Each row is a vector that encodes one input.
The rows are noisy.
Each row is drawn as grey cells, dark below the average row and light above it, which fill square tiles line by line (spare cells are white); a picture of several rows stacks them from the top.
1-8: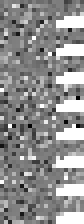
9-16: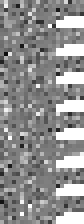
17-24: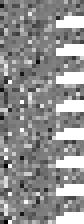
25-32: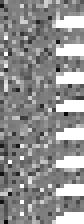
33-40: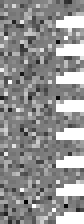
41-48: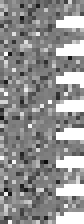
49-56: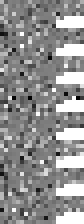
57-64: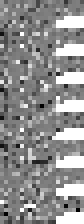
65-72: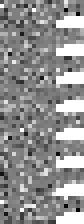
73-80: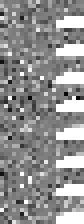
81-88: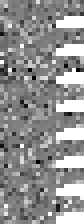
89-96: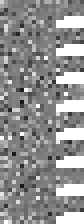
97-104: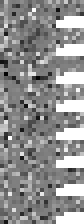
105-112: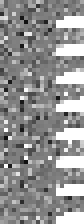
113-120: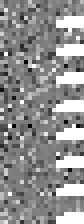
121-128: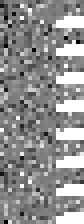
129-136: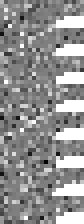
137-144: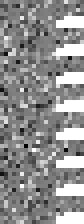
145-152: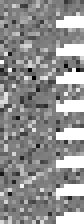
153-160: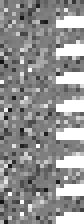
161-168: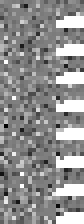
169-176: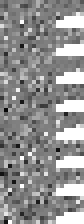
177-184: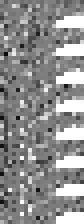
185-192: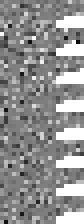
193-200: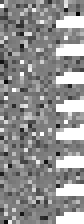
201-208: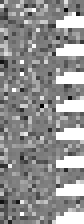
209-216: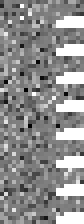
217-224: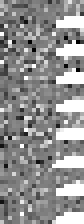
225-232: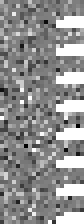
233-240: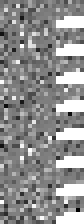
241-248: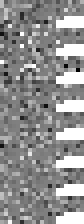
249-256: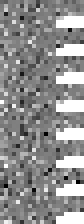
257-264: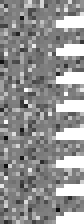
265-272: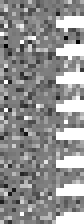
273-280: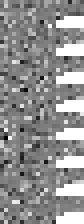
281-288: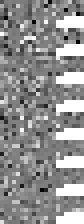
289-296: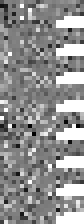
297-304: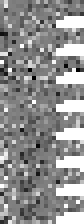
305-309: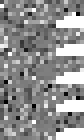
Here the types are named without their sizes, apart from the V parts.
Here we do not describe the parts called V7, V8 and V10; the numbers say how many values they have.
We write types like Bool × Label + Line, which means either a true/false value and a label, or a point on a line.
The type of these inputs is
Line × (Line + V8) × (Line + V10) + V7.
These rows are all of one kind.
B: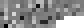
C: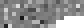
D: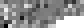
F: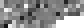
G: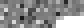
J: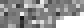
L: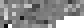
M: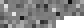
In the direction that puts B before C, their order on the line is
M, B, L, C, D, F, G, J.
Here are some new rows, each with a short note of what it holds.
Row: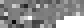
a point on each of three lines
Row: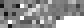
a point on each of three lines
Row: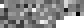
a value of V7
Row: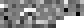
a value of V7
